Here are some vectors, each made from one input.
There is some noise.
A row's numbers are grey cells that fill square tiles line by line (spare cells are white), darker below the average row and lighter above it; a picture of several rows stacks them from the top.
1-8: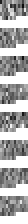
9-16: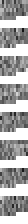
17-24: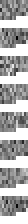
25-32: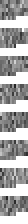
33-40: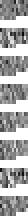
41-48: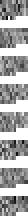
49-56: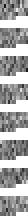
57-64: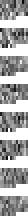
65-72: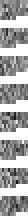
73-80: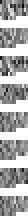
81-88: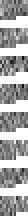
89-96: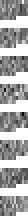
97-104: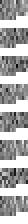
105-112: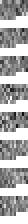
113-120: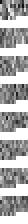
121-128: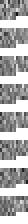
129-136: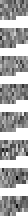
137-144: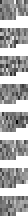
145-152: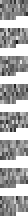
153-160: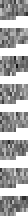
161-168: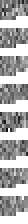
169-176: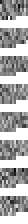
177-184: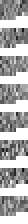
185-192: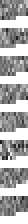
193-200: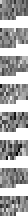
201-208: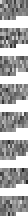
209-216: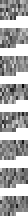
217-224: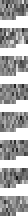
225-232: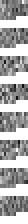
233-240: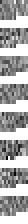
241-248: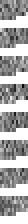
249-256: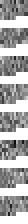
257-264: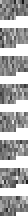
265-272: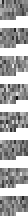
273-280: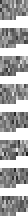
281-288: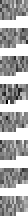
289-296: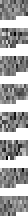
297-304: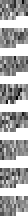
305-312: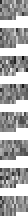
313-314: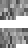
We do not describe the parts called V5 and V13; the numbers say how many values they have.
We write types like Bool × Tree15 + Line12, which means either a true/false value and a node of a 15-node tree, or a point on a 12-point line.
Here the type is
Bool × Bool × Bool × ((Line4 + Line9) × V13 + V5) + Line7.
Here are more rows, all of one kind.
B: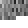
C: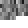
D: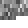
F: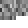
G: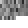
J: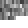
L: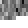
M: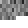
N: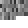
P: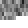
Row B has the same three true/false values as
C, G, M and N.
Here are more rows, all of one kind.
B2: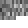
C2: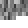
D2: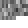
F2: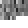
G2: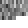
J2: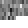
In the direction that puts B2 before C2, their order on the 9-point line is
J2, B2, F2, G2, C2, D2.
